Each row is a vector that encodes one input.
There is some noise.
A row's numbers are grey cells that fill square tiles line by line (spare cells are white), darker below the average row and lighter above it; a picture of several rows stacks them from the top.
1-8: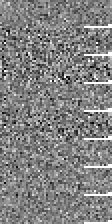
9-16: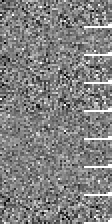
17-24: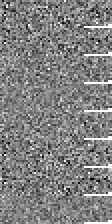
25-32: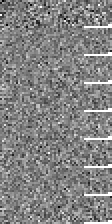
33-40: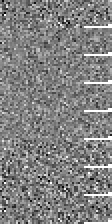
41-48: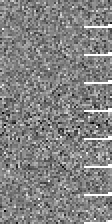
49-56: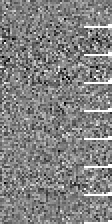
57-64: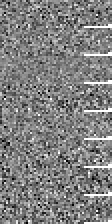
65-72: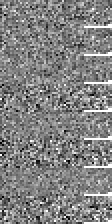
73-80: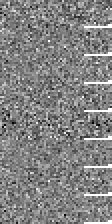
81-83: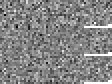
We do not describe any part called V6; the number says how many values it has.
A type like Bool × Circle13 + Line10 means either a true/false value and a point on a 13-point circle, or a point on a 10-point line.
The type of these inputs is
Bool × (Line5 + V6).
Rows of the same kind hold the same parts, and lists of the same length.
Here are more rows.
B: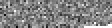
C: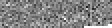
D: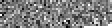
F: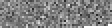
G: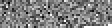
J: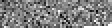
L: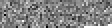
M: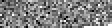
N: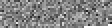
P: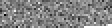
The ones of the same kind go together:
B, D, J, L, M, P
C, F, G, N

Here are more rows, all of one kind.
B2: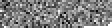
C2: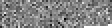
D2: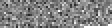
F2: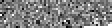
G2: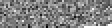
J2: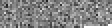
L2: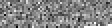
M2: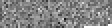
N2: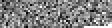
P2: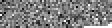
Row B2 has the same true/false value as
F2, N2 and P2.
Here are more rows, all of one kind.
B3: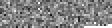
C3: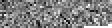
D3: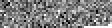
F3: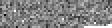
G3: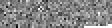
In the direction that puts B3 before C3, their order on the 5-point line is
F3, B3, G3, C3, D3.
